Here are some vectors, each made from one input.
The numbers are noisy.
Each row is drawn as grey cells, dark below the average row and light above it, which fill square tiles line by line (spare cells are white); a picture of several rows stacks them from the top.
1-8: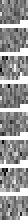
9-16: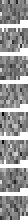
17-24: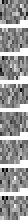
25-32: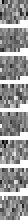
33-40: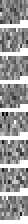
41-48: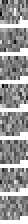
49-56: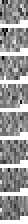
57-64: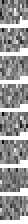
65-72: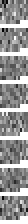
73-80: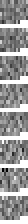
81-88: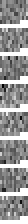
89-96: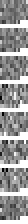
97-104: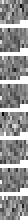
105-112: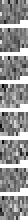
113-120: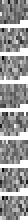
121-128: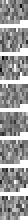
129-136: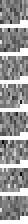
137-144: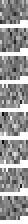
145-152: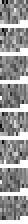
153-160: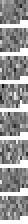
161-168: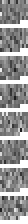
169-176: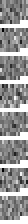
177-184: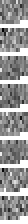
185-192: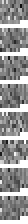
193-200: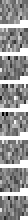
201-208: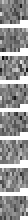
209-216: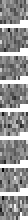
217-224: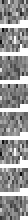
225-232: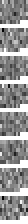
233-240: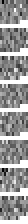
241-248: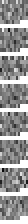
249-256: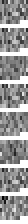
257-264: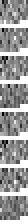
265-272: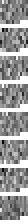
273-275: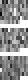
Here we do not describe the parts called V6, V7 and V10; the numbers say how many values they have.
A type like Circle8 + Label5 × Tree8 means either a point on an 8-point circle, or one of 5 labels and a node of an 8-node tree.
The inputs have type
Bool × Bool × Bool × V7 + (Line5 + Tree9 × V10) × V6.
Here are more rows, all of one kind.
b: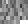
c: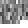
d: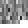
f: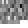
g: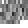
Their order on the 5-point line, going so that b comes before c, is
f, b, d, c, g.
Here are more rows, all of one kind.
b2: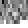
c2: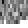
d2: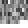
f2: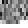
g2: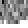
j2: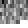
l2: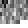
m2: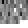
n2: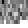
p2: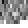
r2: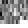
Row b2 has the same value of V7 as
c2, g2, n2 and p2.
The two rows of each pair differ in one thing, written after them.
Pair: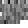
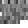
the node of the tree
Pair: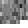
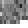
the value of V10
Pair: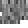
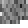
the value of V6
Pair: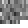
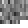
the value of V10
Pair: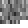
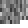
the value of V6
